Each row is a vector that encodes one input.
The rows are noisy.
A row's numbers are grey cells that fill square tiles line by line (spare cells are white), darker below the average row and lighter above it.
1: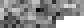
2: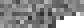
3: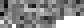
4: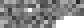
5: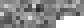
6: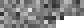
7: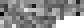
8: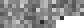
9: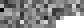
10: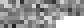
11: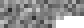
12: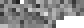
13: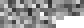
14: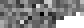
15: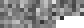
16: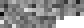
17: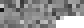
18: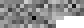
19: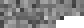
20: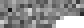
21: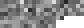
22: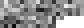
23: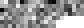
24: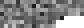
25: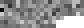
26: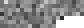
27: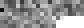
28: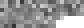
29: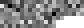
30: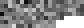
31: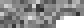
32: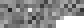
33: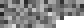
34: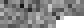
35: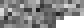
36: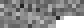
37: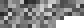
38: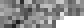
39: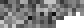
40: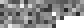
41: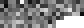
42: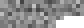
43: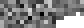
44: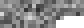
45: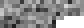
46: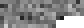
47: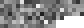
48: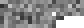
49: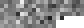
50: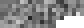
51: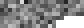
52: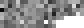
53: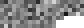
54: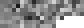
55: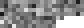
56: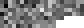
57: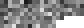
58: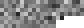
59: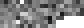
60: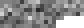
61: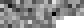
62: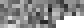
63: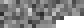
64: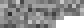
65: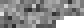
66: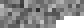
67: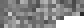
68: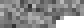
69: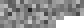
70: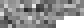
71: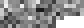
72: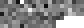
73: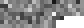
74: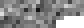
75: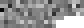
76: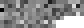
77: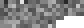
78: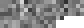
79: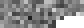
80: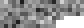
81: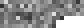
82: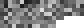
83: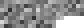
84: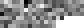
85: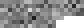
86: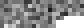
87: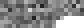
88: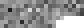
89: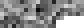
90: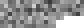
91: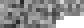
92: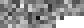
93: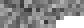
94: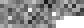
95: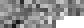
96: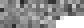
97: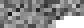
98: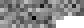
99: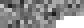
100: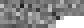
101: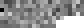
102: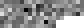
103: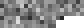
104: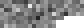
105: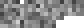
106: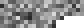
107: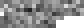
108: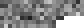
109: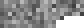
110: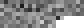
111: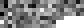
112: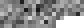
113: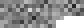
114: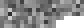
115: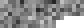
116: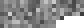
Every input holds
a true/false value, together with either one of 11 labels, or a point on a 7-point line.
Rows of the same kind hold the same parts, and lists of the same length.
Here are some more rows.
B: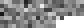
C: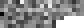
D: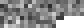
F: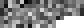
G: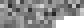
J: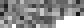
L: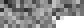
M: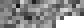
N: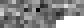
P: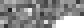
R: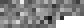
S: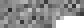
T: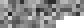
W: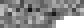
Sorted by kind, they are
B, C, D, F, J, M, P, R, S
G, L, N, T, W

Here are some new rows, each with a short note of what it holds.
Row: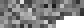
one of 11 labels and a true/false value
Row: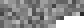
one of 11 labels and a true/false value
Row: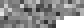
a point on a 7-point line and a true/false value
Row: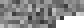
one of 11 labels and a true/false value
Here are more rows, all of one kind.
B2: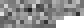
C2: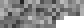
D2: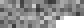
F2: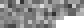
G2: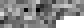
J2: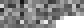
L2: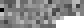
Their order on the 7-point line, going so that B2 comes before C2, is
G2, B2, C2, D2, F2, J2, L2.
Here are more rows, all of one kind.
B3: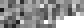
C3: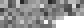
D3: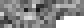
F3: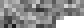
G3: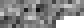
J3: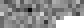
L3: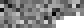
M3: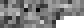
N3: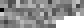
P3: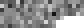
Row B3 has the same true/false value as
G3 and M3.
